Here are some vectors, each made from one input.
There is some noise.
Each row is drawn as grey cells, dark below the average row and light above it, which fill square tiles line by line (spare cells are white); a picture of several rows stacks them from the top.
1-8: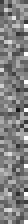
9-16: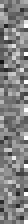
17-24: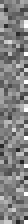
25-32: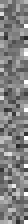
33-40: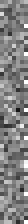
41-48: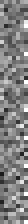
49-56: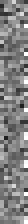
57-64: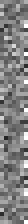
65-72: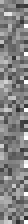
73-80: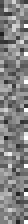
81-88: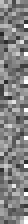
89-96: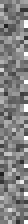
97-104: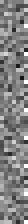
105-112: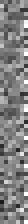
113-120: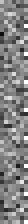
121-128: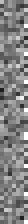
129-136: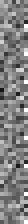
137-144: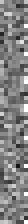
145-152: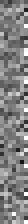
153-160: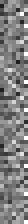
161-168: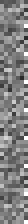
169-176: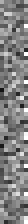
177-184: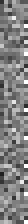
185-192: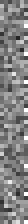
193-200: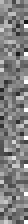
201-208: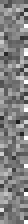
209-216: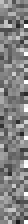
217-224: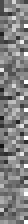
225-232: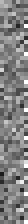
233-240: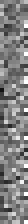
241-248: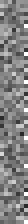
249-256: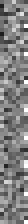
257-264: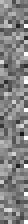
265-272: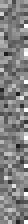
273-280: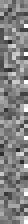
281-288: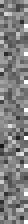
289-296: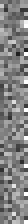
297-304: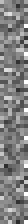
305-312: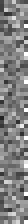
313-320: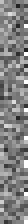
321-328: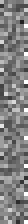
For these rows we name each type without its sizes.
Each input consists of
a point on a circle.
